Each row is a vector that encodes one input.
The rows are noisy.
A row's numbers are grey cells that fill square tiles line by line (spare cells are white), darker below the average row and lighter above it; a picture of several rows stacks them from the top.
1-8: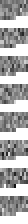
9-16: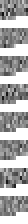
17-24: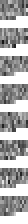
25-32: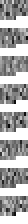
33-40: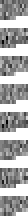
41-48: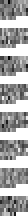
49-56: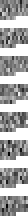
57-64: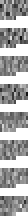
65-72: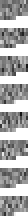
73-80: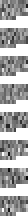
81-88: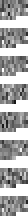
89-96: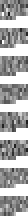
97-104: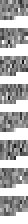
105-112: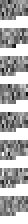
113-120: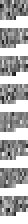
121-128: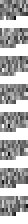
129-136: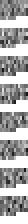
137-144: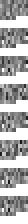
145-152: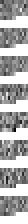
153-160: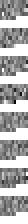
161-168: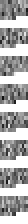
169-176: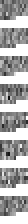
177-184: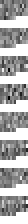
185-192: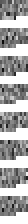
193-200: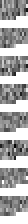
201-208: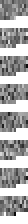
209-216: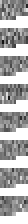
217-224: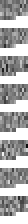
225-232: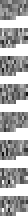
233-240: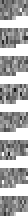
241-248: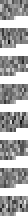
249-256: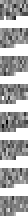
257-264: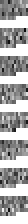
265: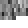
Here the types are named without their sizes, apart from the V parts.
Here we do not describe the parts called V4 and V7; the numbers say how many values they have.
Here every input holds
a value of V4 and a value of V7, together with either a point on a line, or three true/false values.
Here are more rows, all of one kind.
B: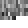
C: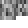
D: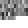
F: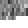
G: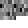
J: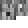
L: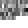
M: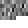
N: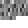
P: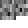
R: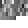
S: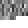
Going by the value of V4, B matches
D, F and L.
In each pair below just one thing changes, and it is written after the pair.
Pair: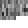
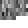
the value of V7
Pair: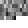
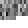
the value of V7
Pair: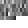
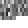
the value of V7
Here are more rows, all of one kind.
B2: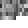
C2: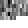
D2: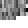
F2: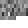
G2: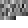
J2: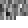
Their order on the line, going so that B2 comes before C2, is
B2, D2, J2, G2, F2, C2.
